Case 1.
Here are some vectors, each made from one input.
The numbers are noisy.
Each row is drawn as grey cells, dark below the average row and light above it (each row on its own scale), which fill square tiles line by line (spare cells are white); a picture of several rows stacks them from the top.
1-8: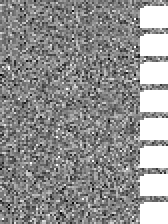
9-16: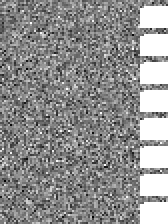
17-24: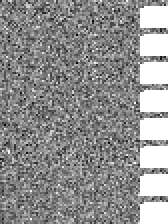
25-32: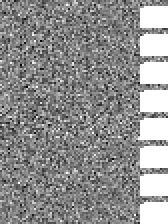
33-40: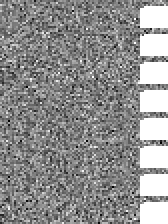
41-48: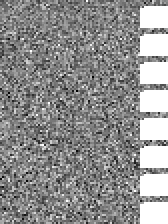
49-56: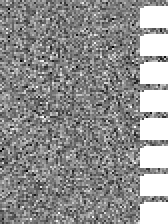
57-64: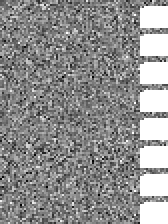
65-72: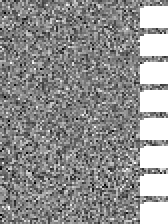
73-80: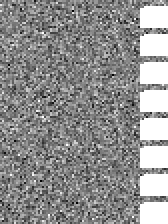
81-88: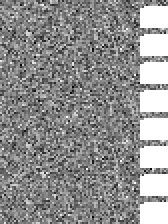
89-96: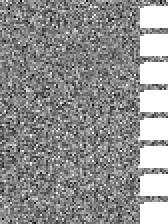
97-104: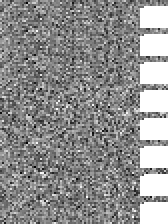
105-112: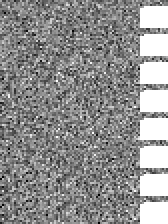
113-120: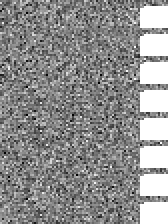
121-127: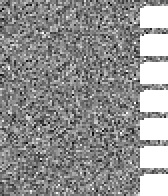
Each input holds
one of 8 labels.
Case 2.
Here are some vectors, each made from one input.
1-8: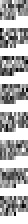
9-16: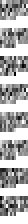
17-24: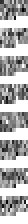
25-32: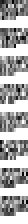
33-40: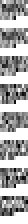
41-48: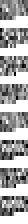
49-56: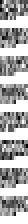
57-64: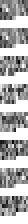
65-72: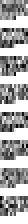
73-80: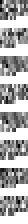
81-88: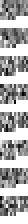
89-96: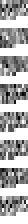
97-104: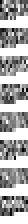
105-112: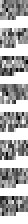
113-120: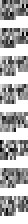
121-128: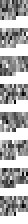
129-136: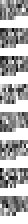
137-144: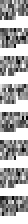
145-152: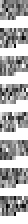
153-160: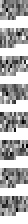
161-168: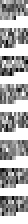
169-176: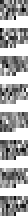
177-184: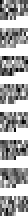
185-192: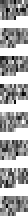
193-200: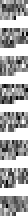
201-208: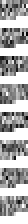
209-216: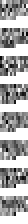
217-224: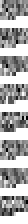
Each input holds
four true/false values.
